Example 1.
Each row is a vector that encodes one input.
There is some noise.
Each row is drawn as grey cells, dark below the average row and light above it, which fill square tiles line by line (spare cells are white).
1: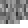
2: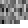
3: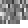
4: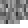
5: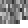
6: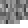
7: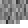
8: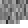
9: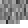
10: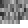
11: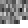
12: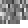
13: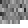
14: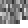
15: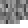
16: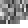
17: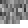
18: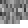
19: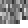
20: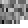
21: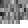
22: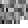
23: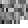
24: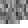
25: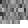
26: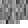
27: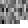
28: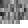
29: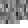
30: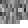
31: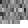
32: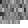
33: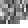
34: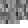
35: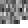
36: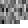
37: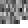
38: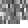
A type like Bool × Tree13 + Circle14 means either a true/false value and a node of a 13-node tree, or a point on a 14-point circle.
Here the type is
Line5 + Line6.
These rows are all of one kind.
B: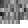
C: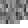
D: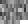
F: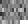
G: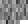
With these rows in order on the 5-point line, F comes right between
B and D.
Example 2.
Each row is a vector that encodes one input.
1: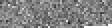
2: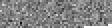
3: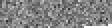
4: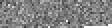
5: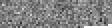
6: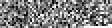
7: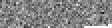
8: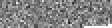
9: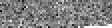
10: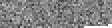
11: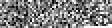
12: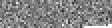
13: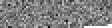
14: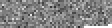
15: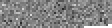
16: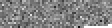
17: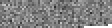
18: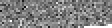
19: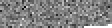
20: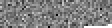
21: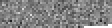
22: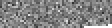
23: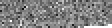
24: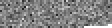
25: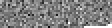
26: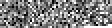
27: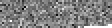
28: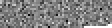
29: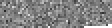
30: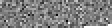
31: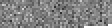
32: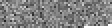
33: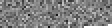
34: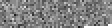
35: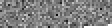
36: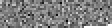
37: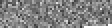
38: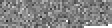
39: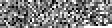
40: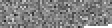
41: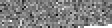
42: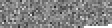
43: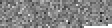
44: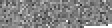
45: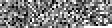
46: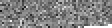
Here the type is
List2(Line4).
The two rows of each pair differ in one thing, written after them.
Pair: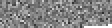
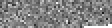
the place on the 4-point line in item 2 of the list
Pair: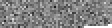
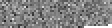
the place on the 4-point line in item 2 of the list
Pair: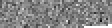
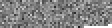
the place on the 4-point line in item 1 of the list
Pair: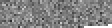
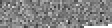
the place on the 4-point line in item 1 of the list
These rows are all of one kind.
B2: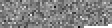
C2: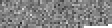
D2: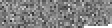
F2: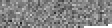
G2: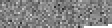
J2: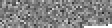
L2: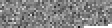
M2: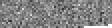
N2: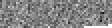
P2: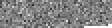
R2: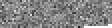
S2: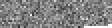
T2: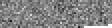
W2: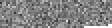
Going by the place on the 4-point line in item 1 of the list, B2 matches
D2, L2, R2 and S2.
